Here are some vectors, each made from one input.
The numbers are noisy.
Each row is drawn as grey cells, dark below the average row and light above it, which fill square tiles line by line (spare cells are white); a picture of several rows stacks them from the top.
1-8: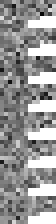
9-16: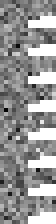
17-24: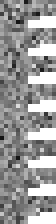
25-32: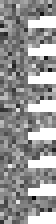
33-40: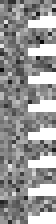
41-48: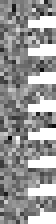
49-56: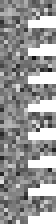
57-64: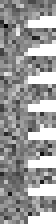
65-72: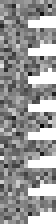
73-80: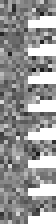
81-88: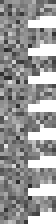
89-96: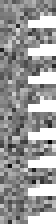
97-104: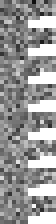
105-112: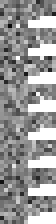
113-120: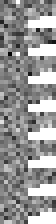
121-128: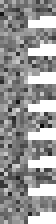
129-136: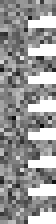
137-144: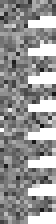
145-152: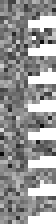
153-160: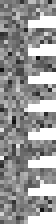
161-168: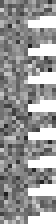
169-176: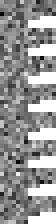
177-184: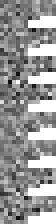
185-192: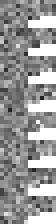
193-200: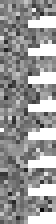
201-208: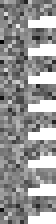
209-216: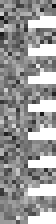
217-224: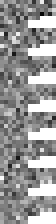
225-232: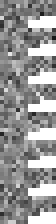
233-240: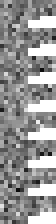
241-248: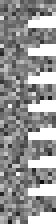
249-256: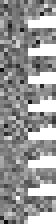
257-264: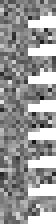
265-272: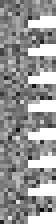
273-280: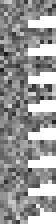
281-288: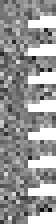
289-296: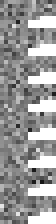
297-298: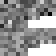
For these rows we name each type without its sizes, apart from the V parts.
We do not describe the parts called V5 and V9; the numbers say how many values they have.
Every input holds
either a point on a line, or a value of V5 and a value of V9, or a list of points on a circle.
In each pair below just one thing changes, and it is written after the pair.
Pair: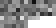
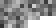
the value of V9
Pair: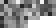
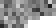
the value of V5
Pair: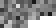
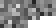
the value of V5
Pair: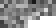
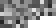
the value of V5
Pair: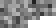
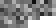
the value of V5
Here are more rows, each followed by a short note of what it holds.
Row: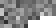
a list of two items
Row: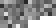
a point on a line
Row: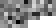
the empty list
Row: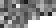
a value of V5 and a value of V9
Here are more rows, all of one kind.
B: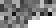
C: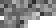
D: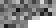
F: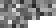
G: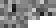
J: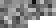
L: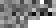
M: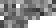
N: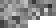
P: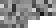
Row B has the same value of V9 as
D and L.
